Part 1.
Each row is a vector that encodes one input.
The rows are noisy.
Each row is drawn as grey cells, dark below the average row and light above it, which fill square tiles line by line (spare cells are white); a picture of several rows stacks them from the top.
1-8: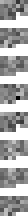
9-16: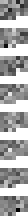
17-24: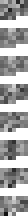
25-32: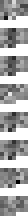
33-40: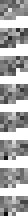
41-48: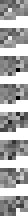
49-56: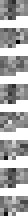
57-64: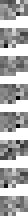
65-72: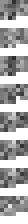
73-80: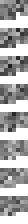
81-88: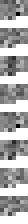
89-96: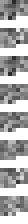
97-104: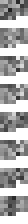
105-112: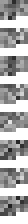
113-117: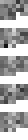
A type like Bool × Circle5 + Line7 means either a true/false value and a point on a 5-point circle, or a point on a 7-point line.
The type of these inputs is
Line3 × Line4.
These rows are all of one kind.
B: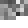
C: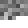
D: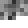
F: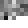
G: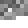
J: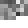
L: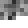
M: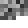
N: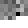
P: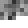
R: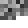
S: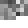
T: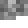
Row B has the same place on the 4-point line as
J, N and S.
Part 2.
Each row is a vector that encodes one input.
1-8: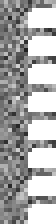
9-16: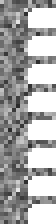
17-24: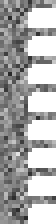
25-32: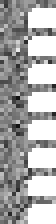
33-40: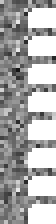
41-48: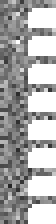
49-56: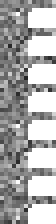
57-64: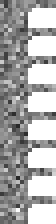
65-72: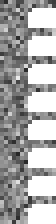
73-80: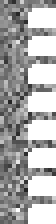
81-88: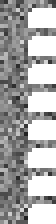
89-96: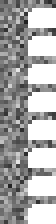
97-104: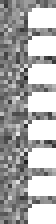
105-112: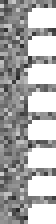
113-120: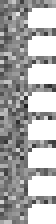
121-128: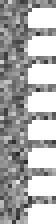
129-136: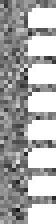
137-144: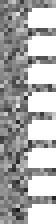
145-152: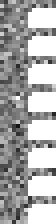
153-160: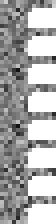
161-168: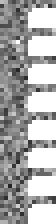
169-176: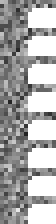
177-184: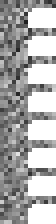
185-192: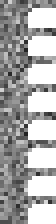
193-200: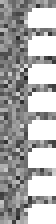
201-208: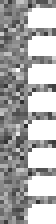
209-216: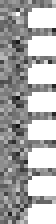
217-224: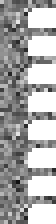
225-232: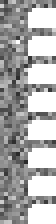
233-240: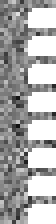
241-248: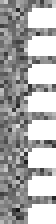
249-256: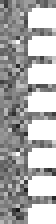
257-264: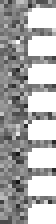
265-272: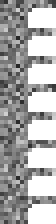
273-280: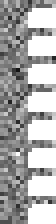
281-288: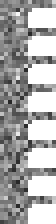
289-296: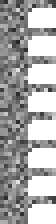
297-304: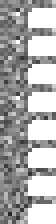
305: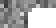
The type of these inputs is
Bool × Bool × Bool × Bool.
